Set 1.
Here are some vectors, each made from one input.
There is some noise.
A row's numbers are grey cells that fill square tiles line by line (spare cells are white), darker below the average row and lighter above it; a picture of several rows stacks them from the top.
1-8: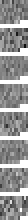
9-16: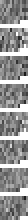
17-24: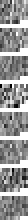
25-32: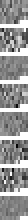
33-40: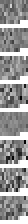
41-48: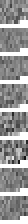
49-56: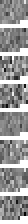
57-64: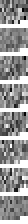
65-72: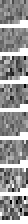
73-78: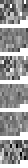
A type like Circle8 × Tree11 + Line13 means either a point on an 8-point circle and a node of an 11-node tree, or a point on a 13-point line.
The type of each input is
List2(Line5).
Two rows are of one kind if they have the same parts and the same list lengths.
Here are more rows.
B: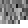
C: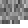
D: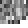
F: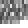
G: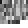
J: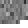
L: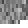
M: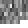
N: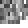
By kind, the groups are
B, F, L
C
D, G, J, M, N

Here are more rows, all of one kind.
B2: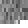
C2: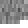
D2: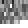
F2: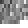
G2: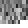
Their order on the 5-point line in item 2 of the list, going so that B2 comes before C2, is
D2, F2, G2, B2, C2.
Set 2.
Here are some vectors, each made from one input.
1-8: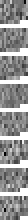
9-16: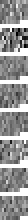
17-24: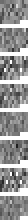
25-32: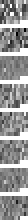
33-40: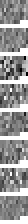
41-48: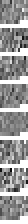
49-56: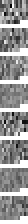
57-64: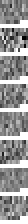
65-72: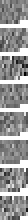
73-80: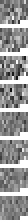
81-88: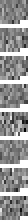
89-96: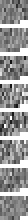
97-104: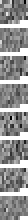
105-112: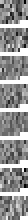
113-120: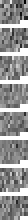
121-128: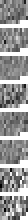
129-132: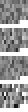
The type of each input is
Circle13 + Line8 × Line9.
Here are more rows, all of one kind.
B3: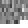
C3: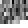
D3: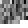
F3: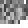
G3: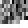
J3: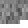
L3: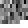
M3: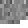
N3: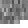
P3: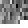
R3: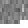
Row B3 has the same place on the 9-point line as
C3, D3, P3 and R3.
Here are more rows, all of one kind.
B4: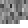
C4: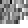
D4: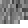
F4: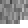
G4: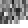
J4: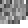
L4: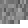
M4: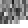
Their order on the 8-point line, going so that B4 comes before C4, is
L4, D4, B4, M4, F4, G4, J4, C4.
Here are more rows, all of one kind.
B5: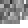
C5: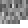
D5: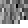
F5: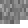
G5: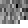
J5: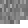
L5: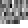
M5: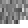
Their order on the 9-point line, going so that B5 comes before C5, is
B5, M5, G5, C5, L5, F5, D5, J5.
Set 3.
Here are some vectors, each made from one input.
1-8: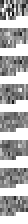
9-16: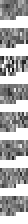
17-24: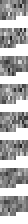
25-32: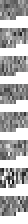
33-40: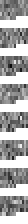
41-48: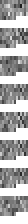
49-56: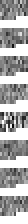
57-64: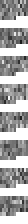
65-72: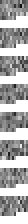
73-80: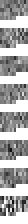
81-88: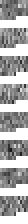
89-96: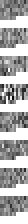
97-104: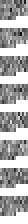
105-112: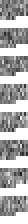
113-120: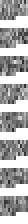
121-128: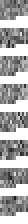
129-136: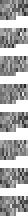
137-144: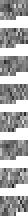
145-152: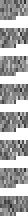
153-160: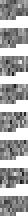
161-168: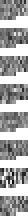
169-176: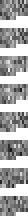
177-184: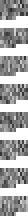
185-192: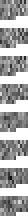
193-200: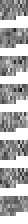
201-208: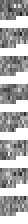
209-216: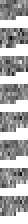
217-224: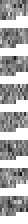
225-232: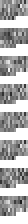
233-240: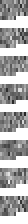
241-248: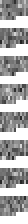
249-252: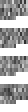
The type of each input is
List2(Line15).
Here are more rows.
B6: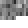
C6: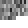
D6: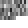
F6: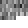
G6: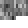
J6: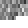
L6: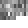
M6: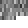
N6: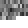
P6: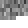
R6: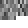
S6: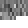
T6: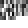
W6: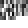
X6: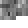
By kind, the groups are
B6, C6, D6, G6, J6, N6, P6, S6, X6
F6, L6, M6, R6
T6, W6

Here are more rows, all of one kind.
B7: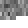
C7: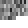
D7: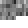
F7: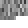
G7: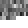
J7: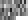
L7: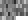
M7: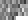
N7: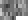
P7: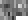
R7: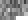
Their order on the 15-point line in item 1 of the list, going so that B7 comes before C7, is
L7, G7, D7, P7, N7, B7, R7, M7, C7, F7, J7.
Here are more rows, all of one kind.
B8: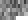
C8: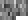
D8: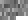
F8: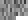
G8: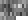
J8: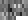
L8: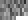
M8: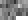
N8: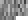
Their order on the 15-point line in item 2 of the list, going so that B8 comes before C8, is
J8, L8, G8, F8, N8, D8, M8, B8, C8.
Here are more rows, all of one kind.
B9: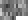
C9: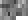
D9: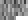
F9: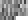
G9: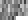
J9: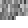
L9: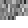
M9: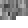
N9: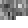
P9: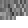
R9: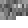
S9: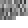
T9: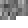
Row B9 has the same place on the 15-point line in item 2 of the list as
F9, G9, J9 and M9.
